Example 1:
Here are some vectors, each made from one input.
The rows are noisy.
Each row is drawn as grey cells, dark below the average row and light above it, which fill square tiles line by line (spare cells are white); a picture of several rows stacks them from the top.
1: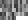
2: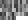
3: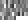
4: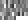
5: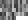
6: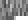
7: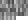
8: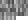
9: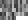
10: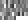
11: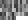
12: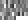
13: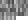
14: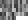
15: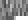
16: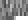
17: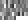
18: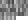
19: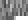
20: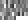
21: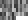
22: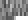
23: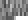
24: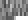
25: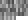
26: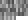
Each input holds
a point on a 4-point line.
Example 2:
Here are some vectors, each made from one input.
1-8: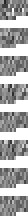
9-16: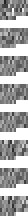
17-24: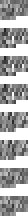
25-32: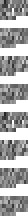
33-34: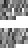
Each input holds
a point on a 4-point line.
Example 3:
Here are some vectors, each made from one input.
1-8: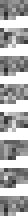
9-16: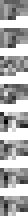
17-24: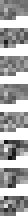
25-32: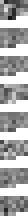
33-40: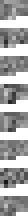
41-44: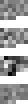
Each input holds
a point on a 4-point line.
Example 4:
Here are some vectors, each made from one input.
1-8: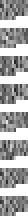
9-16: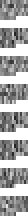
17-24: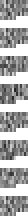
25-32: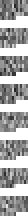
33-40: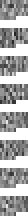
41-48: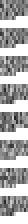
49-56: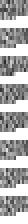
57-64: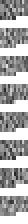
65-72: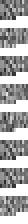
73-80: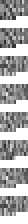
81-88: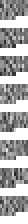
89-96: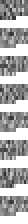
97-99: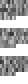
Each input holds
a point on an 8-point circle.
